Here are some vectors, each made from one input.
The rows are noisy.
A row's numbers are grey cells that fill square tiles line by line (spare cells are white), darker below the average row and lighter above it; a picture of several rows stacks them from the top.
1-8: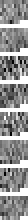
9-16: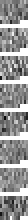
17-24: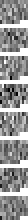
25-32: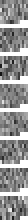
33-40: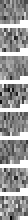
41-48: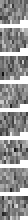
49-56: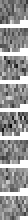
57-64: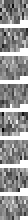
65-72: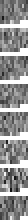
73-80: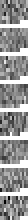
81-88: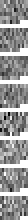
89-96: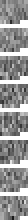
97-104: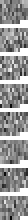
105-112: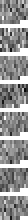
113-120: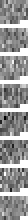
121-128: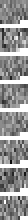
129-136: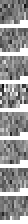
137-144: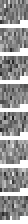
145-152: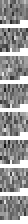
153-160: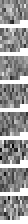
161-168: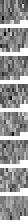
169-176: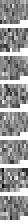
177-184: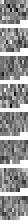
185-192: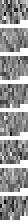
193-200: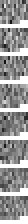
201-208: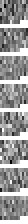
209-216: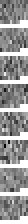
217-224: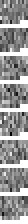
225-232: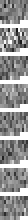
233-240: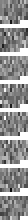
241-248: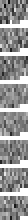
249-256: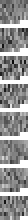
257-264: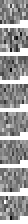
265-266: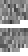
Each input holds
a point on a 13-point line, together with either a point on a 10-point circle, or a fixed value.
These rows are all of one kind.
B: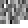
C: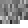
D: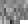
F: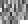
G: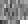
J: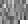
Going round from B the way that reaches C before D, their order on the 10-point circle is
B, C, D, F, G, J.
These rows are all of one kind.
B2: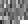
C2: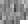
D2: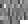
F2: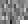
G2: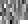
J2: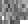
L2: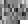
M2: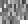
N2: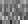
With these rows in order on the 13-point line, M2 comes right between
F2 and G2.
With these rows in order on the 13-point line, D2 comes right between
B2 and L2.
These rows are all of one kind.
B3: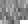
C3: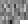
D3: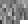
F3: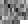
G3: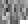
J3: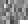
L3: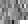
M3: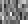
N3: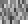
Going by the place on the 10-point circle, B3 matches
J3 and L3.
